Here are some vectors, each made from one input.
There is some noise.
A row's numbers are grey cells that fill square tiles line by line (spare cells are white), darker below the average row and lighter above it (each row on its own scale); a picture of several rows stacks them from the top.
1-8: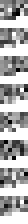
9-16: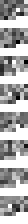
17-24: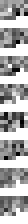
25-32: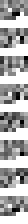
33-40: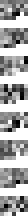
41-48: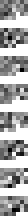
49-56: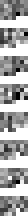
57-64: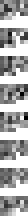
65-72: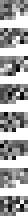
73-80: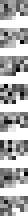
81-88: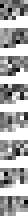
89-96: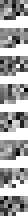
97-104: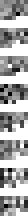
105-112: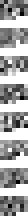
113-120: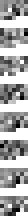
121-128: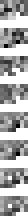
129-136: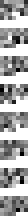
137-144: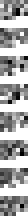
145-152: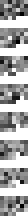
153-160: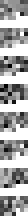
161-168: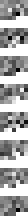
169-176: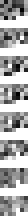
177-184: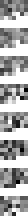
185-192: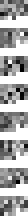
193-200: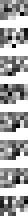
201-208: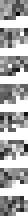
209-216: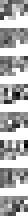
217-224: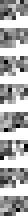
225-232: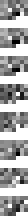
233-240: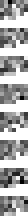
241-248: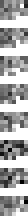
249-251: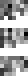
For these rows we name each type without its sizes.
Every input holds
a true/false value, together with either a label, or a point on a line.
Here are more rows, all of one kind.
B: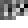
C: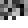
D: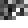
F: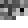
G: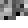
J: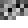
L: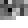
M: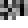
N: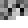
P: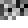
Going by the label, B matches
J, N and P.
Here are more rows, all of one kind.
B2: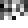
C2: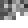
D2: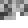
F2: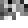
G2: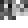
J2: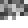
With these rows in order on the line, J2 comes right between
D2 and F2.
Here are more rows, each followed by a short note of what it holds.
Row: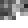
a point on a line and a true/false value
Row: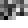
a label and a true/false value
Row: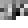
a point on a line and a true/false value
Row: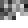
a point on a line and a true/false value
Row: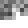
a point on a line and a true/false value
